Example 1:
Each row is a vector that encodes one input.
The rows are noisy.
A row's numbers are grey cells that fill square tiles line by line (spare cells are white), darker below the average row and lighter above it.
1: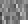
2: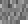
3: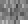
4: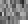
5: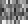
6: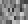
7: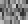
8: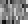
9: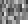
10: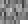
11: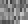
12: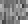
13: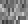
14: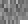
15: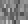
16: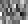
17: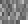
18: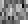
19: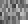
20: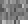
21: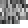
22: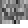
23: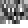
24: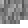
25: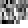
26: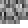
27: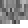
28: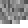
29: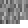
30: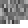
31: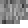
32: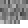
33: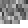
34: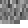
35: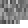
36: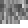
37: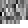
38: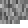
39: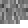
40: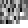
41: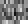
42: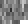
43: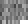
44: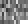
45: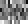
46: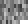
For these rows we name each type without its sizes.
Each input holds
a node of a tree.
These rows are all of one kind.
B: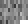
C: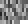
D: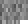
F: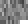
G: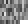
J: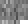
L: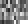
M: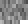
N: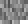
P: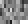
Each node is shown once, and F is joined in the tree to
J and L.
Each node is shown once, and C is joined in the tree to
N.
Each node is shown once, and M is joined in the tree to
J, N and P.
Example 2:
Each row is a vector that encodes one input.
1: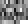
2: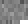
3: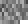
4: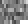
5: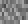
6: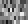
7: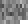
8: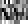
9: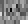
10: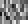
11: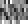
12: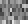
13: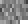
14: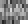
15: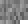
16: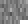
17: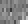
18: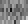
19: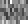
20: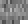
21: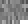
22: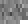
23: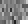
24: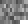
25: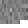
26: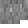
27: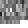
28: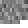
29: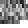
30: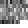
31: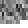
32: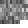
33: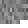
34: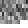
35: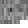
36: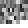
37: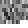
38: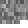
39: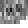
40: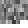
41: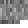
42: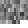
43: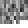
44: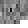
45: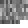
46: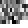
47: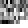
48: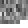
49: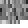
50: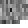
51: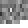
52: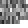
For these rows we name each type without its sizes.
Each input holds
either a fixed value, or a node of a tree.
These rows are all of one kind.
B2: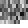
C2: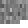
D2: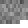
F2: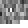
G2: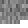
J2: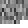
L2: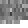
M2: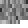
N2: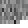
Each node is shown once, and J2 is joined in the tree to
G2 and N2.
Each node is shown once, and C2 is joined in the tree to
L2.
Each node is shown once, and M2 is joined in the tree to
B2.
